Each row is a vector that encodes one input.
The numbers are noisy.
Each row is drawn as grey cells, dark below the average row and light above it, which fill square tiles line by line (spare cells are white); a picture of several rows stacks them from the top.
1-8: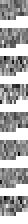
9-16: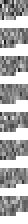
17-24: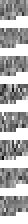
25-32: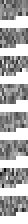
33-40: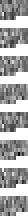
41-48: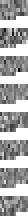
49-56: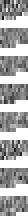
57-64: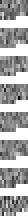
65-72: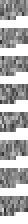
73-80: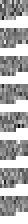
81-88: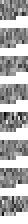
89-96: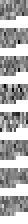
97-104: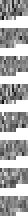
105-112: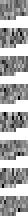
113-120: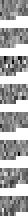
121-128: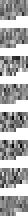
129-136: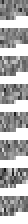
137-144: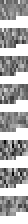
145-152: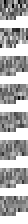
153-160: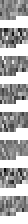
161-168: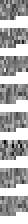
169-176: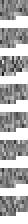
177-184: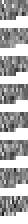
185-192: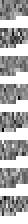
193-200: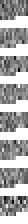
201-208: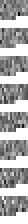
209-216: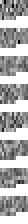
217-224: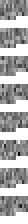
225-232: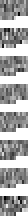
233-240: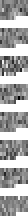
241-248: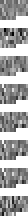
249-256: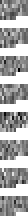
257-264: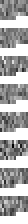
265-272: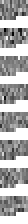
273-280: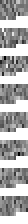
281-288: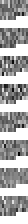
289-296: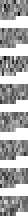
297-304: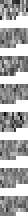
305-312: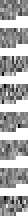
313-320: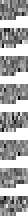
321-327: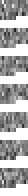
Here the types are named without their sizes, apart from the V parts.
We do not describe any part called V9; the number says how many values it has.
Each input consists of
either three true/false values and a value of V9, or a list of points on a line.
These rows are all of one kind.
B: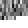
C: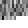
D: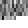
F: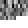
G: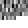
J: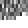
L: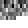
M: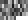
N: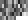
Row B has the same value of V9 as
F and G.
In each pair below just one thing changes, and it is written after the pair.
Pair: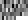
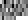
one of the three true/false values
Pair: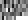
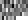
the value of V9
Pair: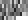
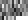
the value of V9
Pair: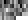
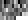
one of the three true/false values
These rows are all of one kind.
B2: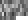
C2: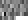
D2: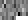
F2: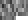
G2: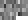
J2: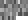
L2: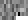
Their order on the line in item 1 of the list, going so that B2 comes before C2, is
B2, C2, F2, L2, D2, G2, J2.
